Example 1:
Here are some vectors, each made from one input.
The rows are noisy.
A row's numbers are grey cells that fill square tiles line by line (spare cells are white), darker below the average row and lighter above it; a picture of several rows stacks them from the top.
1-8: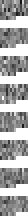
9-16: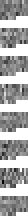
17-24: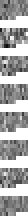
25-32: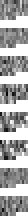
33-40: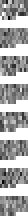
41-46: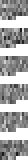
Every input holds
a list of up to two points on a 4-point line.
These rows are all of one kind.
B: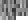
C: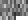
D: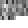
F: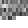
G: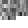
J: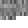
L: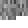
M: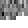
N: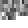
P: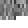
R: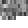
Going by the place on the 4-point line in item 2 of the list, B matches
C, J and R.
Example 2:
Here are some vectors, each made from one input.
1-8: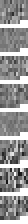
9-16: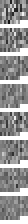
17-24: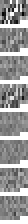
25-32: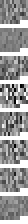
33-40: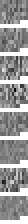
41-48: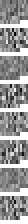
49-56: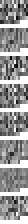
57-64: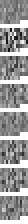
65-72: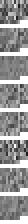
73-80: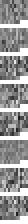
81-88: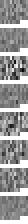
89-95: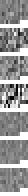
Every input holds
a point on an 8-point line, together with either a point on an 11-point circle, or a fixed value.
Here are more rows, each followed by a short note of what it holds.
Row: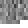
a point on an 11-point circle and a point on an 8-point line
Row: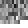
a point on an 8-point line
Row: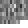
a point on an 11-point circle and a point on an 8-point line
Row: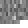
a point on an 8-point line
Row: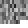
a point on an 8-point line
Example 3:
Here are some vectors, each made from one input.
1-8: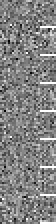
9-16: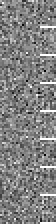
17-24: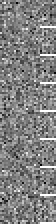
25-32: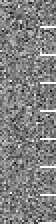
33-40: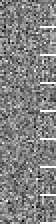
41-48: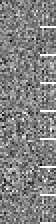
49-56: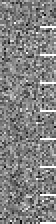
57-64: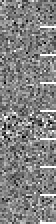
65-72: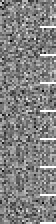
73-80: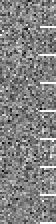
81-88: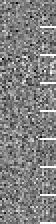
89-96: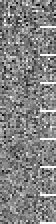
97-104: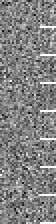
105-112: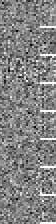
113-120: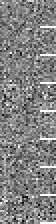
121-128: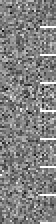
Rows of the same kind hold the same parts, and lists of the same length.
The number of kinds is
3.
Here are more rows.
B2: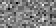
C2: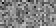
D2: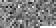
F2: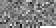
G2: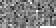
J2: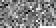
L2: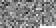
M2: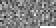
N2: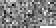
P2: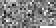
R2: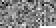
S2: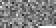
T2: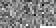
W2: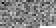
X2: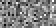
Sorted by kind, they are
B2, D2, F2, G2, M2, S2
C2, J2, L2, R2, T2, W2, X2
N2, P2

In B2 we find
a node of a 10-node tree.
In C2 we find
a point on an 8-point circle.
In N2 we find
a fixed value.
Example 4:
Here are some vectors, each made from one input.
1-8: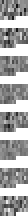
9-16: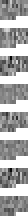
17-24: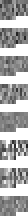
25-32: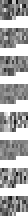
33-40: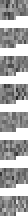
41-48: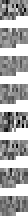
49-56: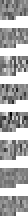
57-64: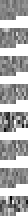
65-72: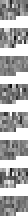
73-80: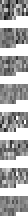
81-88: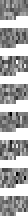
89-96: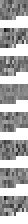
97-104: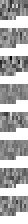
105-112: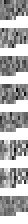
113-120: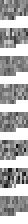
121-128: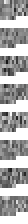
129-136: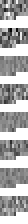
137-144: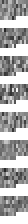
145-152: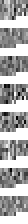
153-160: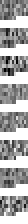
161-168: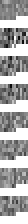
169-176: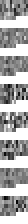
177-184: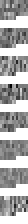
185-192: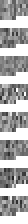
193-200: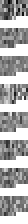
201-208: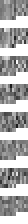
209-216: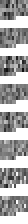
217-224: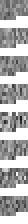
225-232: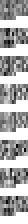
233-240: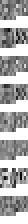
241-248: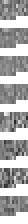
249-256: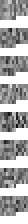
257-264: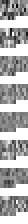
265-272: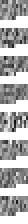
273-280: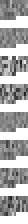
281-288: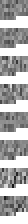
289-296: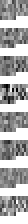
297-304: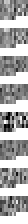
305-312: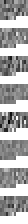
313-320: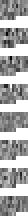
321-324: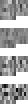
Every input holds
either a fixed value, or a node of an 11-node tree, or four true/false values.
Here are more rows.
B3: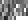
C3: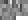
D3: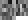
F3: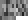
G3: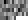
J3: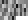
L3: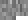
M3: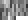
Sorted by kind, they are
B3, C3, J3, L3
D3, G3
F3, M3

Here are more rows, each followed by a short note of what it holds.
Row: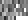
four true/false values
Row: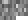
four true/false values
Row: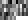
a fixed value
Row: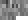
four true/false values
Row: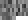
a node of an 11-node tree
